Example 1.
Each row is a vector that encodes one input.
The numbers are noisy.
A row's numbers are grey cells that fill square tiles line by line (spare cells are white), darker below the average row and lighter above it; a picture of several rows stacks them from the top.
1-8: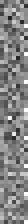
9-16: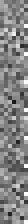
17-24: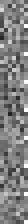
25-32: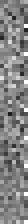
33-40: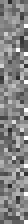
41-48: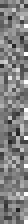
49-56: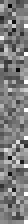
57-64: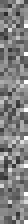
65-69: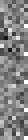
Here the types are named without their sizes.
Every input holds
a label.
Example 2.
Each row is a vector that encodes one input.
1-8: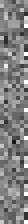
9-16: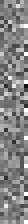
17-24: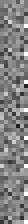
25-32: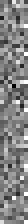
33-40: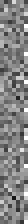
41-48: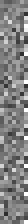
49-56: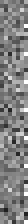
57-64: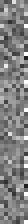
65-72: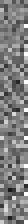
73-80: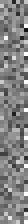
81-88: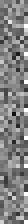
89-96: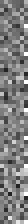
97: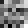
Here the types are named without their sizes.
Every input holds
a point on a circle.
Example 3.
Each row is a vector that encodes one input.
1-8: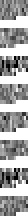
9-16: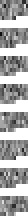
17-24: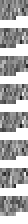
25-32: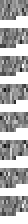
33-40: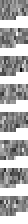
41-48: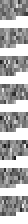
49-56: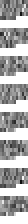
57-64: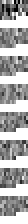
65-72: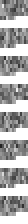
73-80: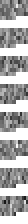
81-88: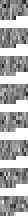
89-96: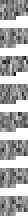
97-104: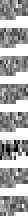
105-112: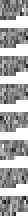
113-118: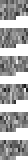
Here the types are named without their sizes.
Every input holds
either a point on a circle, or a fixed value.
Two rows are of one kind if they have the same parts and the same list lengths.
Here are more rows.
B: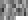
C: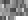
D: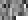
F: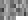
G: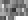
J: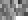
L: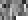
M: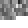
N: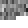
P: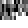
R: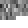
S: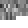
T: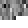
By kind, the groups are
B, C, D, F, G, J, L, M, N, R, S, T
P

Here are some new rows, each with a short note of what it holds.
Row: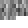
a point on a circle
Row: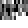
a fixed value
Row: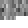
a point on a circle
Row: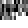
a fixed value
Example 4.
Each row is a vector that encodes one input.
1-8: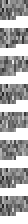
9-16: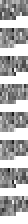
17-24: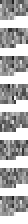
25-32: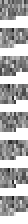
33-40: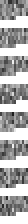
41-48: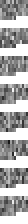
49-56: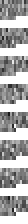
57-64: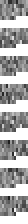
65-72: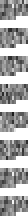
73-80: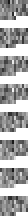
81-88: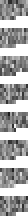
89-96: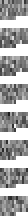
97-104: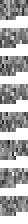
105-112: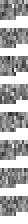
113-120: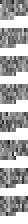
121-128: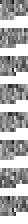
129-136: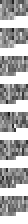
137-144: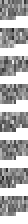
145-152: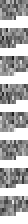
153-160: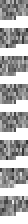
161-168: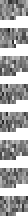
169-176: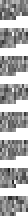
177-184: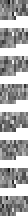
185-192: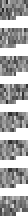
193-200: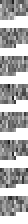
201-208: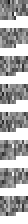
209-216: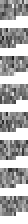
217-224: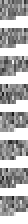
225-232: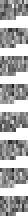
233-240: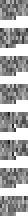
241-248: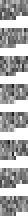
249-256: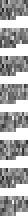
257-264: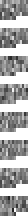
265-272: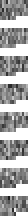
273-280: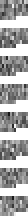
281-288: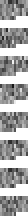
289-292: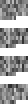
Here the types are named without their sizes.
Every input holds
a label.
